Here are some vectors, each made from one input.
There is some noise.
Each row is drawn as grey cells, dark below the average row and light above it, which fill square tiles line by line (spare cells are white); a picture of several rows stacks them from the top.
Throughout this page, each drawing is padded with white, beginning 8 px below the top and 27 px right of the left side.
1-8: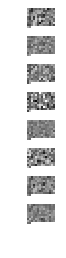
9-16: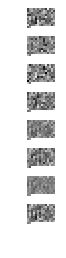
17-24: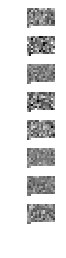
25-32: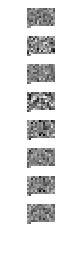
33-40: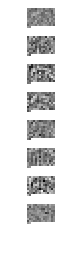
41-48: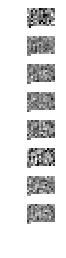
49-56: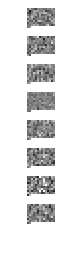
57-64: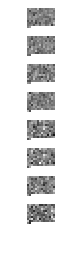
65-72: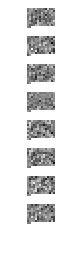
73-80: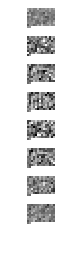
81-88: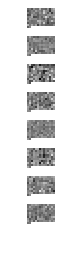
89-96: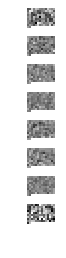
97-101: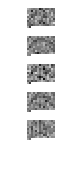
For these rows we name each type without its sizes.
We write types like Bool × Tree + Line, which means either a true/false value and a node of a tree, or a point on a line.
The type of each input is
Label × Label × (Label + Line).
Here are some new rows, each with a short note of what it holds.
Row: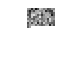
two labels and a point on a line
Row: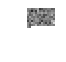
three labels
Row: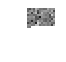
two labels and a point on a line
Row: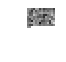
two labels and a point on a line
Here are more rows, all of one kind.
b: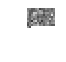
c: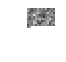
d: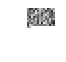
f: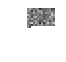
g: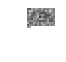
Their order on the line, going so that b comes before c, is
f, g, b, c, d.
